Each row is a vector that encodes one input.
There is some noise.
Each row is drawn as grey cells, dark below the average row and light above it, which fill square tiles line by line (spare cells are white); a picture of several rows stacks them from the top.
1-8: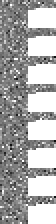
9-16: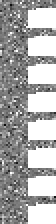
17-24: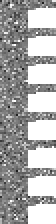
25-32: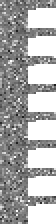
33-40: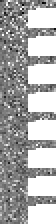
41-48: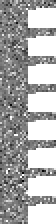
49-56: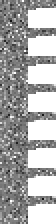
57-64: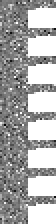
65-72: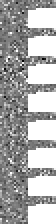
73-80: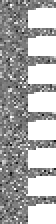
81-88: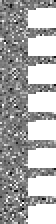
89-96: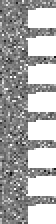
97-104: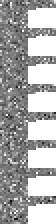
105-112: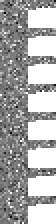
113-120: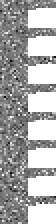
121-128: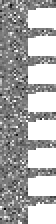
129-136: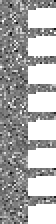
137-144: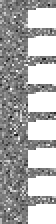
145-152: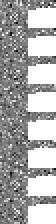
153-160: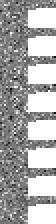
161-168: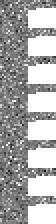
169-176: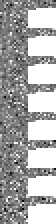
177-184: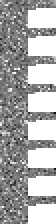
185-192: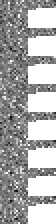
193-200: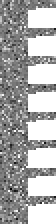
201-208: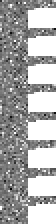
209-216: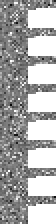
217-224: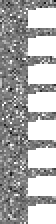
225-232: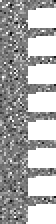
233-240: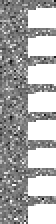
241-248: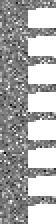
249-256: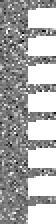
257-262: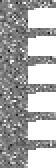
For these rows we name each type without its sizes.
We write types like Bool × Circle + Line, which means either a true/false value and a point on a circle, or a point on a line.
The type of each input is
List(Circle).
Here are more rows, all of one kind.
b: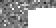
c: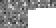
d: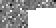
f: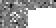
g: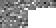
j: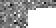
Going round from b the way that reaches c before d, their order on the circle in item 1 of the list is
b, c, d, j, f, g.
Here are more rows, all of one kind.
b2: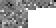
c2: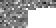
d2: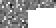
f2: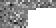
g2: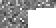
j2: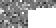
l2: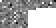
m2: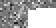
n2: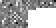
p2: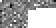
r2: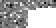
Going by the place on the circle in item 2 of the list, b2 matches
d2, g2, l2 and n2.
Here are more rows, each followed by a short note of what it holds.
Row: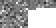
a list of two items
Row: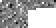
a list of two items
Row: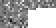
a list of two items
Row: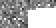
a list of two items
